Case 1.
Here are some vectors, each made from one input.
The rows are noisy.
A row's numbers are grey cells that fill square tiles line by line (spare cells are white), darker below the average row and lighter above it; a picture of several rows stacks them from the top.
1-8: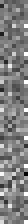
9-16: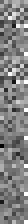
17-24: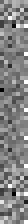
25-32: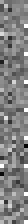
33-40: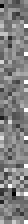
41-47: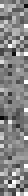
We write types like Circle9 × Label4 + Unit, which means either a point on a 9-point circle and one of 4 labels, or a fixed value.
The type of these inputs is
Circle8 + Unit.
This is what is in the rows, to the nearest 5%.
About 85% of them hold a point on an 8-point circle. The rest hold a fixed value.
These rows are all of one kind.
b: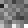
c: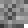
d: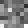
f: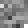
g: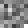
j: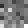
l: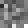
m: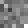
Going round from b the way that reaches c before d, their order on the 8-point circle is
b, l, m, c, f, g, d, j.
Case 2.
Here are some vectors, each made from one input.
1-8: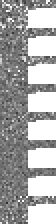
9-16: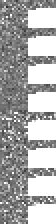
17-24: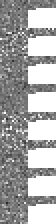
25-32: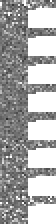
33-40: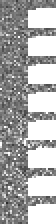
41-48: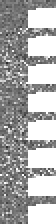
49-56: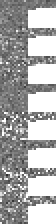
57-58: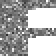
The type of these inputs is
Label11.
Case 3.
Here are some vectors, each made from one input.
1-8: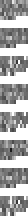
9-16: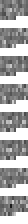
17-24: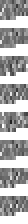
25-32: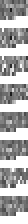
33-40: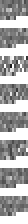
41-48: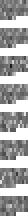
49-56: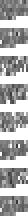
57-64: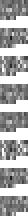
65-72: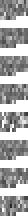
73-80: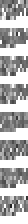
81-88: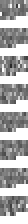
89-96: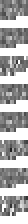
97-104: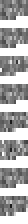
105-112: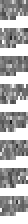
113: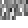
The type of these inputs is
Tree9.
